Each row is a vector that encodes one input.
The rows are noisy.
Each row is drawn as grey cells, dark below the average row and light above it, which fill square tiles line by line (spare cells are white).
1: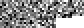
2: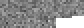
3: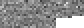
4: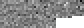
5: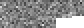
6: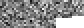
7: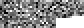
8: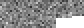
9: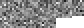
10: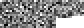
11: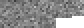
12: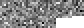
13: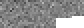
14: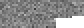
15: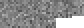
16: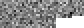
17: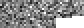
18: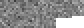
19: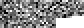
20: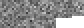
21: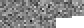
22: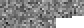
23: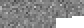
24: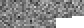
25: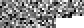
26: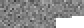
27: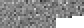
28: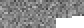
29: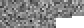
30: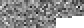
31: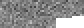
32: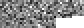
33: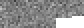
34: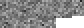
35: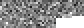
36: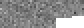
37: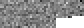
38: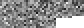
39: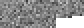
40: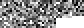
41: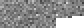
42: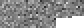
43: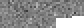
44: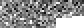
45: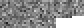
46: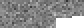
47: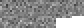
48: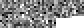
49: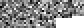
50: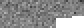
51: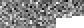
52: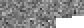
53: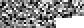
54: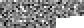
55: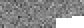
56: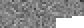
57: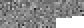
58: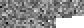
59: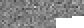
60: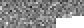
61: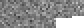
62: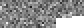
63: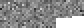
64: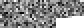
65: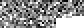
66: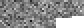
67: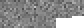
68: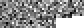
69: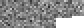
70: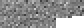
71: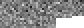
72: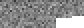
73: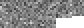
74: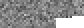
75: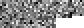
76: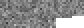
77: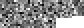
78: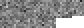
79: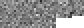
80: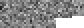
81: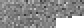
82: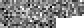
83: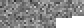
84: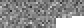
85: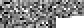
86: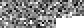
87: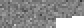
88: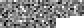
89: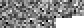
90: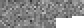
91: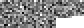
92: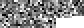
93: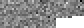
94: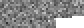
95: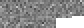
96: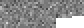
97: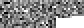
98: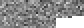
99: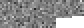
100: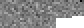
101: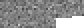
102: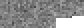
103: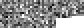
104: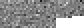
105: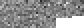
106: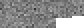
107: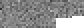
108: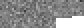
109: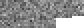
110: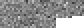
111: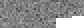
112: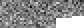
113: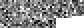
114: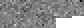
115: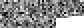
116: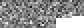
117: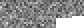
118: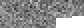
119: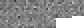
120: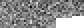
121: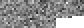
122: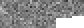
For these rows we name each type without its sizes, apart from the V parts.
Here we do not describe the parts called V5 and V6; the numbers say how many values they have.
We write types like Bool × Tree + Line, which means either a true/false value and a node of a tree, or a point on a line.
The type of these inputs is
(Bool × Bool × Bool × Bool + Unit) × V5 × V6 + Label.
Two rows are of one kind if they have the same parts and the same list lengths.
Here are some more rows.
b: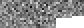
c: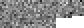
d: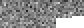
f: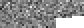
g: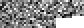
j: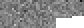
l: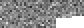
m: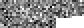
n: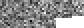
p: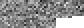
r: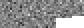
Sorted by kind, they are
b, c, f, g, j
d, l, n, p, r
m

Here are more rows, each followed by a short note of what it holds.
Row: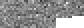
four true/false values, a value of V5 and a value of V6
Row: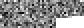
a label
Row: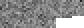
a value of V5 and a value of V6
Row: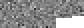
a value of V5 and a value of V6
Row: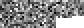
a label
